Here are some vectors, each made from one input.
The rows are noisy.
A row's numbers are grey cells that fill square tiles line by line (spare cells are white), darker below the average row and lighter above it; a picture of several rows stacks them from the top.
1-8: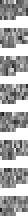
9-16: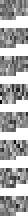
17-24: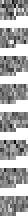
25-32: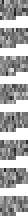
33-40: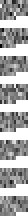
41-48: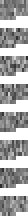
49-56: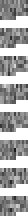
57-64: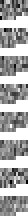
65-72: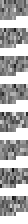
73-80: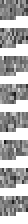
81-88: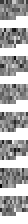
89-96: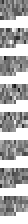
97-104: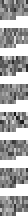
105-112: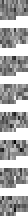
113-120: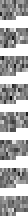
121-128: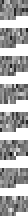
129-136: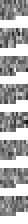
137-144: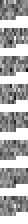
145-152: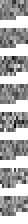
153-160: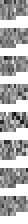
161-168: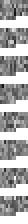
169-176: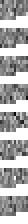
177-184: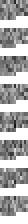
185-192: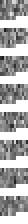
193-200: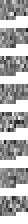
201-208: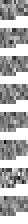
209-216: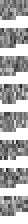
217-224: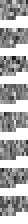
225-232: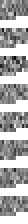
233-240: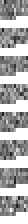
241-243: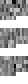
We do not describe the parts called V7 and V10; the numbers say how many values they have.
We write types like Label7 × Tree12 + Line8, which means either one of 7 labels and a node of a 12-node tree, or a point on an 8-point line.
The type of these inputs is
Line4 × (Line11 + V7) × V10.
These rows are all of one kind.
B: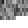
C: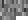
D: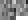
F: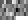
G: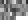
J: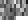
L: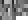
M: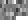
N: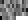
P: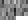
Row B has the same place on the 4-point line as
J and M.
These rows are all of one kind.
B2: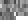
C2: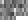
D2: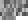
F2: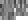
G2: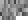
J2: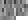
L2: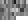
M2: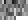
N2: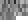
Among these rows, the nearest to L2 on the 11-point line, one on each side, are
F2 and N2.
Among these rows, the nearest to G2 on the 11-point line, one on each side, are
B2 and N2.
